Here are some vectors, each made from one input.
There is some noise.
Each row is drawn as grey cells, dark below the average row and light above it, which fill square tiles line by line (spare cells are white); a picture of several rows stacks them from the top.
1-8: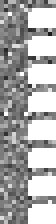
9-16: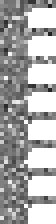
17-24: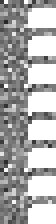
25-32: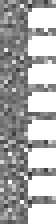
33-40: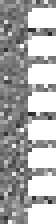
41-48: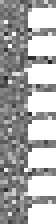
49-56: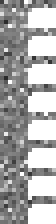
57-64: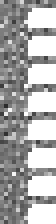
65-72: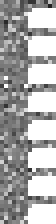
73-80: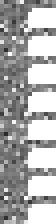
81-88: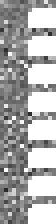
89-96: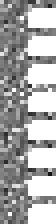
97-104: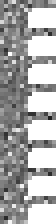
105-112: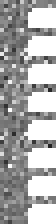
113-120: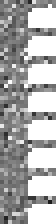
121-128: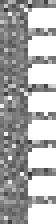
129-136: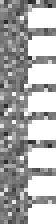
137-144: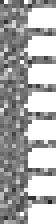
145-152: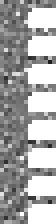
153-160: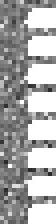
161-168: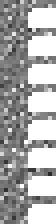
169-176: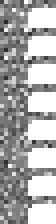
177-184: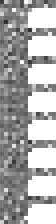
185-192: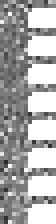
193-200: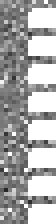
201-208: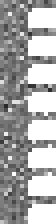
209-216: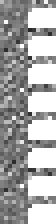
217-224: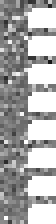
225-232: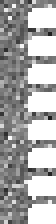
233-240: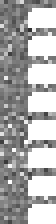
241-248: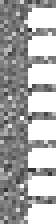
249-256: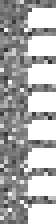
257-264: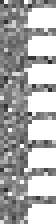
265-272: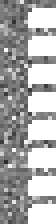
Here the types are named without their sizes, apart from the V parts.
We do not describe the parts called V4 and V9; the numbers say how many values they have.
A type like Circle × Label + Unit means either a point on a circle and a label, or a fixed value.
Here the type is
Bool × V4 × V9 + Line.
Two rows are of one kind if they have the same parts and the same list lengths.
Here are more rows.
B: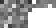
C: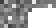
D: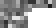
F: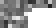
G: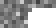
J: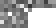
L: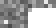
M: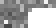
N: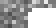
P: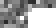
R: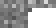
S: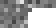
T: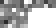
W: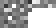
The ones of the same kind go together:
B, C, G, J, L, M, N, R, S, W
D, F, P, T

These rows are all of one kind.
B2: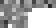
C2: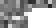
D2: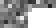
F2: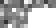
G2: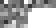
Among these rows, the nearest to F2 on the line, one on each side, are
B2 and G2.
